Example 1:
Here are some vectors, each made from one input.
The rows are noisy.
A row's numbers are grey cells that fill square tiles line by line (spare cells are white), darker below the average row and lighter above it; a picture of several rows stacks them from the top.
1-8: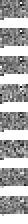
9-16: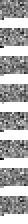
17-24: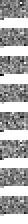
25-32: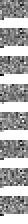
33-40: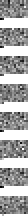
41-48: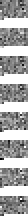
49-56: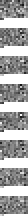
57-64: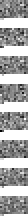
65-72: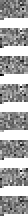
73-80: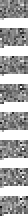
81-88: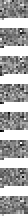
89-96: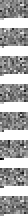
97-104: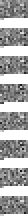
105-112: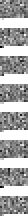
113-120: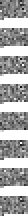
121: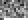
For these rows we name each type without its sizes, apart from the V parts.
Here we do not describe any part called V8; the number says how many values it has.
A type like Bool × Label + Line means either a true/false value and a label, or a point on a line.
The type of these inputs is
Bool × (Line + V8).
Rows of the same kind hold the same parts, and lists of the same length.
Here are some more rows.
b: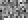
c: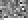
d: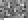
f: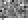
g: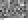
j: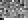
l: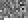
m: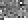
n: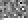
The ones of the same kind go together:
b, c, j, n
d, f, g, l, m

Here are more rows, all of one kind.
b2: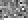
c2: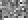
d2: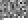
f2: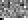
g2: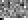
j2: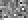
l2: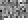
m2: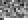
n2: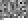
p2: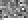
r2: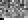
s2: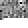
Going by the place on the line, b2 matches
j2 and p2.
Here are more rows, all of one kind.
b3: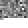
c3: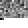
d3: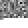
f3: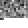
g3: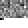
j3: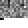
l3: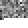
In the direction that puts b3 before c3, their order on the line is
d3, f3, b3, c3, l3, j3, g3.
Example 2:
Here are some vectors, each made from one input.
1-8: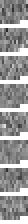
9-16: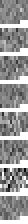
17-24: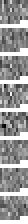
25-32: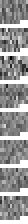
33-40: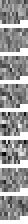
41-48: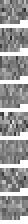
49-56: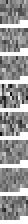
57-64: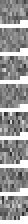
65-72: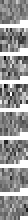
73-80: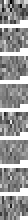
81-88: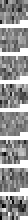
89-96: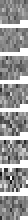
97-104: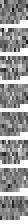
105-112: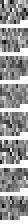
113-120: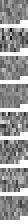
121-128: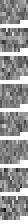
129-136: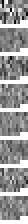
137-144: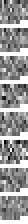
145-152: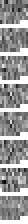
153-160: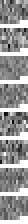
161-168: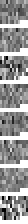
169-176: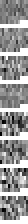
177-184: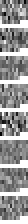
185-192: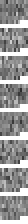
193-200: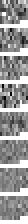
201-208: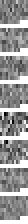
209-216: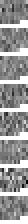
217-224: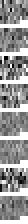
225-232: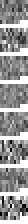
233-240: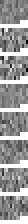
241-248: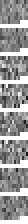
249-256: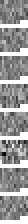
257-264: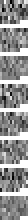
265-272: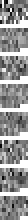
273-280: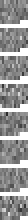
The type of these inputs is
Line4 × (Line4 × Line6 + Line9) × Line6.
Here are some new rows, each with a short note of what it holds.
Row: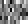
a point on a 4-point line, a point on a 6-point line and a point on a 9-point line
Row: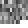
a point on each of two 4-point lines and a point on each of two 6-point lines
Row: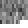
a point on a 4-point line, a point on a 6-point line and a point on a 9-point line
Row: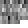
a point on each of two 4-point lines and a point on each of two 6-point lines
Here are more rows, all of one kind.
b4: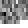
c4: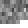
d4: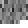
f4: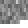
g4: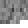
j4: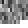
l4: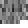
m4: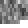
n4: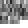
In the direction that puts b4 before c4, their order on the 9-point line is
m4, g4, f4, b4, n4, j4, c4, l4, d4.
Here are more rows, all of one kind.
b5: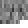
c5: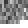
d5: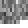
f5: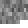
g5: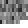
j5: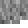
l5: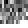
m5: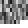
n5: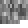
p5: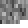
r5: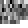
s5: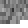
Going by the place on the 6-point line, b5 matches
g5 and l5.
